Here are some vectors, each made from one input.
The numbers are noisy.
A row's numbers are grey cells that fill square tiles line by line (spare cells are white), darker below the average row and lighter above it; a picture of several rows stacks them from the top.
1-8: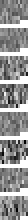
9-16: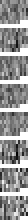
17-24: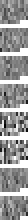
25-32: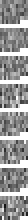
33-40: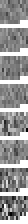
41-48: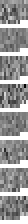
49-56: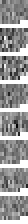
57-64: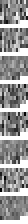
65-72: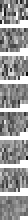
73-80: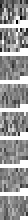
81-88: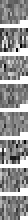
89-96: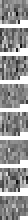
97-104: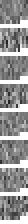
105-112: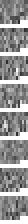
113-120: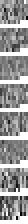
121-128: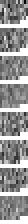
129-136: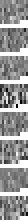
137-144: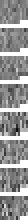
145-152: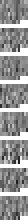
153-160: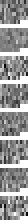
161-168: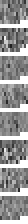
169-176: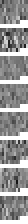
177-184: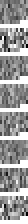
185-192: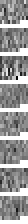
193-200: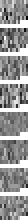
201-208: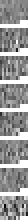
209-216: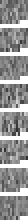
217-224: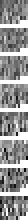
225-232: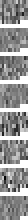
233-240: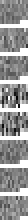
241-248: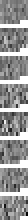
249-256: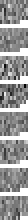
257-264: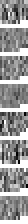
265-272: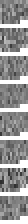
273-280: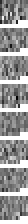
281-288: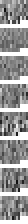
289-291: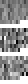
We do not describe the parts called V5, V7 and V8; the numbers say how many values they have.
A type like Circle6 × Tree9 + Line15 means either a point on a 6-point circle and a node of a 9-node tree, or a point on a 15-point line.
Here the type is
(Bool × V7 + Circle6) × Line11 × V8 + V5.
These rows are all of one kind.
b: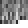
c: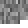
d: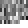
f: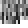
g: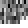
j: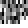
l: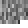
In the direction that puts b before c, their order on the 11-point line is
b, d, l, c, j, f, g.
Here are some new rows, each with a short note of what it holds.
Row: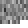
a value of V5
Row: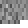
a value of V5
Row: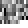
a point on an 11-point line, a true/false value, a value of V7 and a value of V8
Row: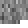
a point on an 11-point line, a true/false value, a value of V7 and a value of V8
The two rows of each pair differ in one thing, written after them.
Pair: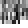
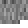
the place on the 11-point line
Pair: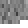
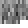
the place on the 11-point line
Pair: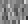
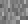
the place on the 6-point circle
